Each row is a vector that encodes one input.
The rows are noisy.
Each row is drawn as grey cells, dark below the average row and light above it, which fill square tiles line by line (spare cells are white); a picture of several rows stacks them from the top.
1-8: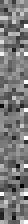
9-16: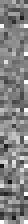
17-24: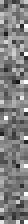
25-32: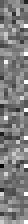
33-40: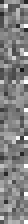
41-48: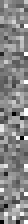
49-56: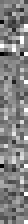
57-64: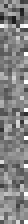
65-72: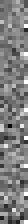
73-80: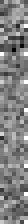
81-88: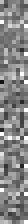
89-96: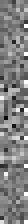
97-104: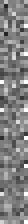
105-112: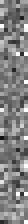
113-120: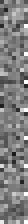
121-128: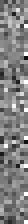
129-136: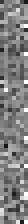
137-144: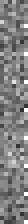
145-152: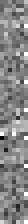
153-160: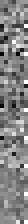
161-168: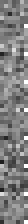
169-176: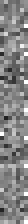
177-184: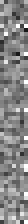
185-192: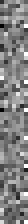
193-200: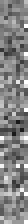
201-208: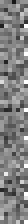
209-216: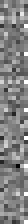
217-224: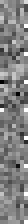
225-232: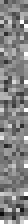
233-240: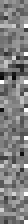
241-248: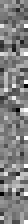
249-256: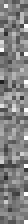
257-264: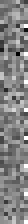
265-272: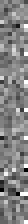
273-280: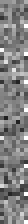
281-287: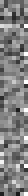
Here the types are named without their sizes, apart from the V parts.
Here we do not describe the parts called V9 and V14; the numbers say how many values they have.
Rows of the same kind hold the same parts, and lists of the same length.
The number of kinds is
2.
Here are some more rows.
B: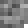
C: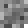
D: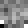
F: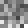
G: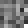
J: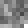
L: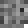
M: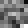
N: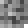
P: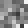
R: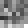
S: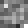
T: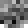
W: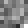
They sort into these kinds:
B, D, G, L, M, S, W
C, F, J, N, P, R, T

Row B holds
a point on each of two lines and a value of V9.
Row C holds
a point on each of two lines, a true/false value, a value of V9 and a value of V14.
